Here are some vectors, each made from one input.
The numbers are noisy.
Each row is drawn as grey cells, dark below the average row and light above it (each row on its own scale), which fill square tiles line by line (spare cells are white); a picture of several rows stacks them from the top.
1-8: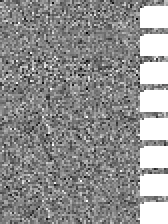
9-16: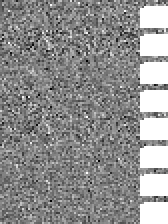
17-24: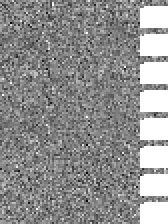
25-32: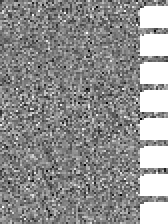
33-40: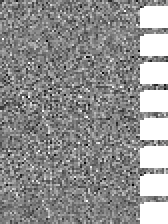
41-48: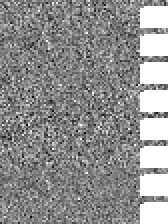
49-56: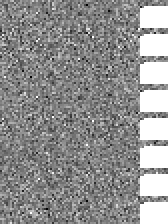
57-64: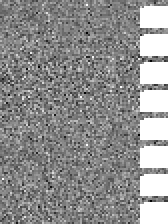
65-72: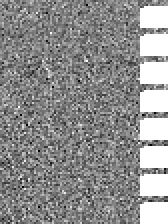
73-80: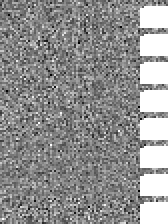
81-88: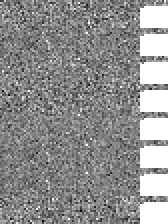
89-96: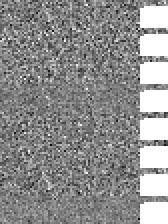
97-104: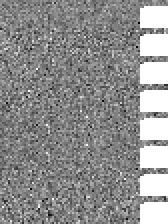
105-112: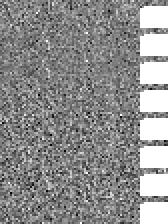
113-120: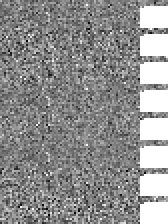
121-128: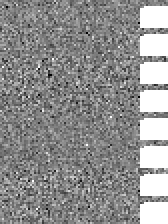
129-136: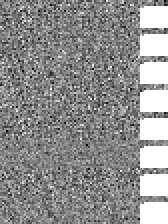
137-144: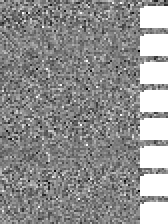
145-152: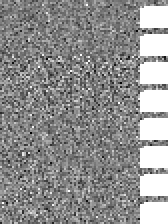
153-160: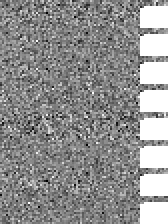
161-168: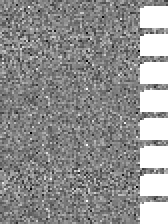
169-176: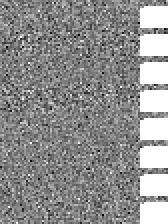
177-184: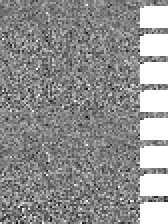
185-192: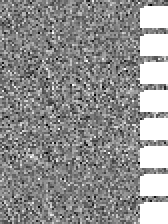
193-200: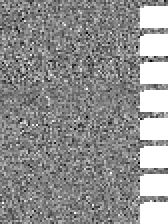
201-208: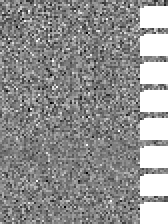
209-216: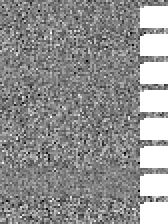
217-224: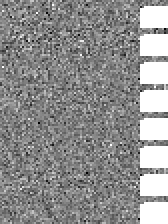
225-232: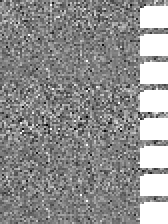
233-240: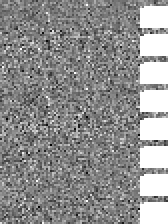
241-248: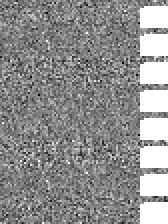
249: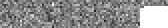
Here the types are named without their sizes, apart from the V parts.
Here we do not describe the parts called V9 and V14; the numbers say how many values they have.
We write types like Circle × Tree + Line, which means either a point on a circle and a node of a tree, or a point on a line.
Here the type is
(Bool × Bool × Bool × Bool + Line) × V9 + (Tree + Unit) × V14.
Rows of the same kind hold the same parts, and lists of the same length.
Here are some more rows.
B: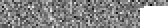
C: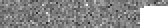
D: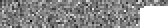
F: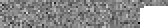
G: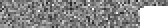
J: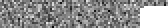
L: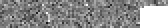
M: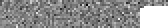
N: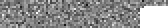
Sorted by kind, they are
B
C, L
D, G, M, N
F, J

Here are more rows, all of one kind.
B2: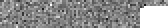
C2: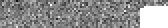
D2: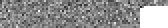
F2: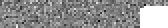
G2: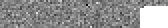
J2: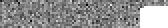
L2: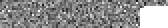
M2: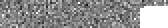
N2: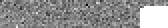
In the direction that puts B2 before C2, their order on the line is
J2, L2, D2, B2, F2, C2, N2, G2, M2.
